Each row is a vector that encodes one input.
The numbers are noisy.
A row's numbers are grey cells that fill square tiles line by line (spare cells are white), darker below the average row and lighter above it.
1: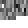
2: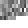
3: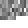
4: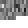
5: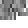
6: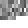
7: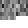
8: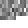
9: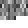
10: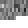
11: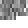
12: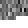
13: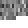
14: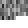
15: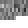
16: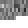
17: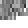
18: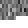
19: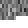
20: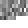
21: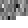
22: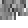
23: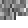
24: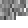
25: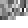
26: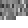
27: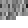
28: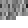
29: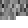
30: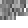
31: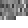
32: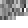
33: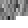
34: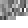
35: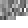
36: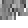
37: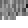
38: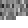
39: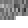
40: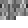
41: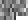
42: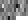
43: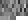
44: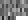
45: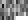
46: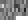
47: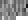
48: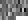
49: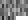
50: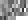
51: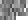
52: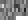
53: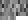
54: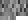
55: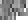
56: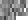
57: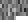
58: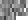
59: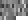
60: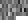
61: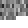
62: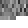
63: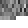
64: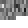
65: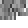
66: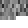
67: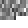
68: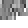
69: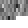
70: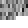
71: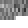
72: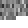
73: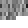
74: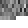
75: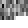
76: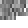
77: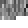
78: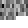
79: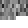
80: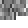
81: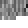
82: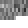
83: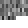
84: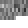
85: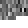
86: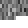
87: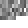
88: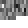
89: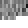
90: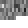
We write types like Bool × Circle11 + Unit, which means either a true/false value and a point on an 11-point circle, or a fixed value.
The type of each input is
Bool × Bool × Bool + Line6.
